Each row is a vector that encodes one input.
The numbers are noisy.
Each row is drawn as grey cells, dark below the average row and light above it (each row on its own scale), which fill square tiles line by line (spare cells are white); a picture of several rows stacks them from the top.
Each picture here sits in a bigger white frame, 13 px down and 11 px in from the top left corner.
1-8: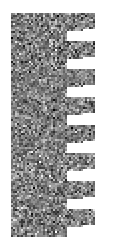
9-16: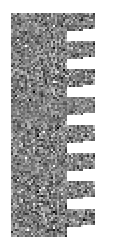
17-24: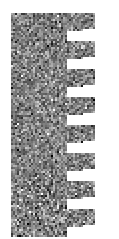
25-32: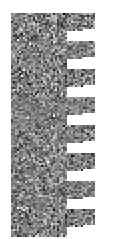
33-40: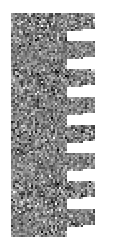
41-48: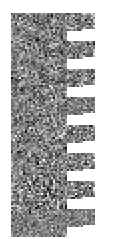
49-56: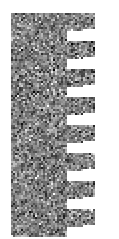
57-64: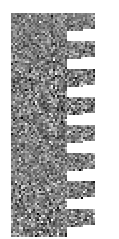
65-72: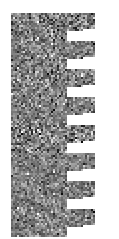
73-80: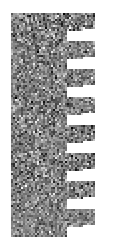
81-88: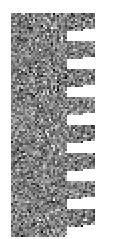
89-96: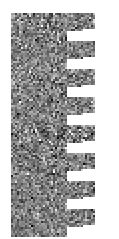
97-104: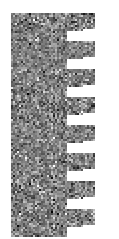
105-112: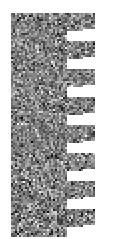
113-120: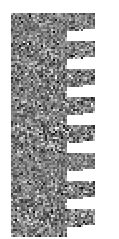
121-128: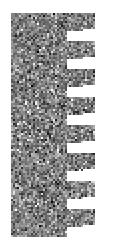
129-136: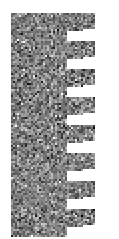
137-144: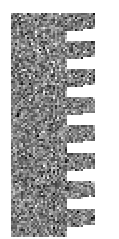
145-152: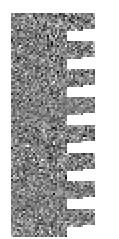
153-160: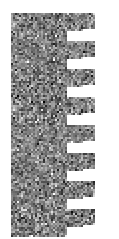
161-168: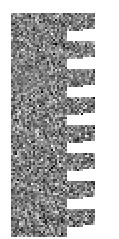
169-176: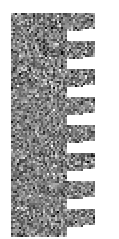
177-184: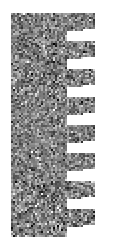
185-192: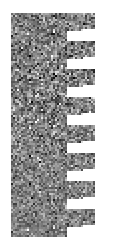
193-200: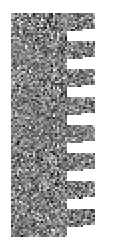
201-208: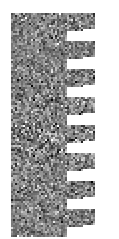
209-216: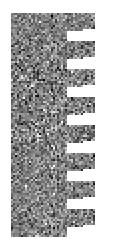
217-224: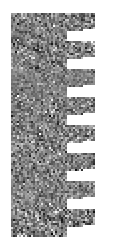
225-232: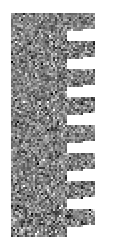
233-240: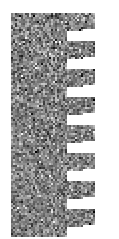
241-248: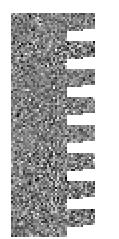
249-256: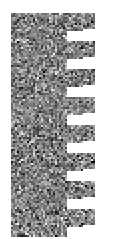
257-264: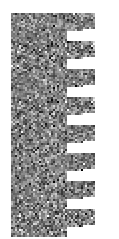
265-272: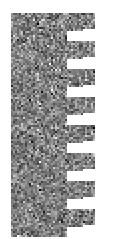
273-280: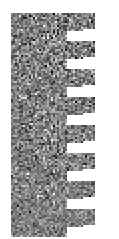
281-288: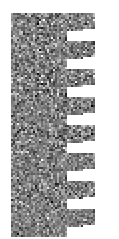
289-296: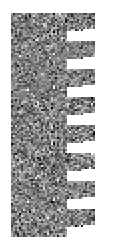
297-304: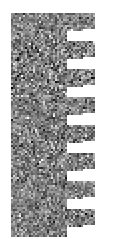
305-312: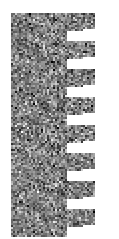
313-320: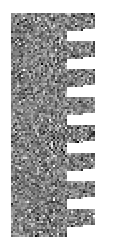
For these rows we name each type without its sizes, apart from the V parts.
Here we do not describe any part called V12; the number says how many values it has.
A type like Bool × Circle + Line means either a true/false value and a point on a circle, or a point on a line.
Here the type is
Bool × Label + V12.
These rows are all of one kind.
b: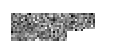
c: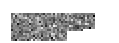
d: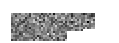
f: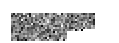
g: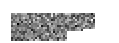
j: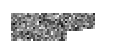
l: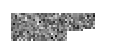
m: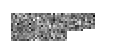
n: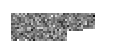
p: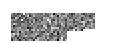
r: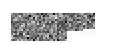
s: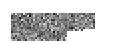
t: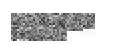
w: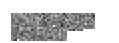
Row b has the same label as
n, t and w.
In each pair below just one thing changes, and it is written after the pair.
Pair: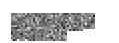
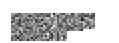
the label
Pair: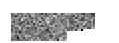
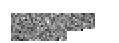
the true/false value
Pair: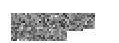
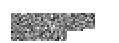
the true/false value
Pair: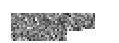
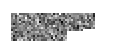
the true/false value
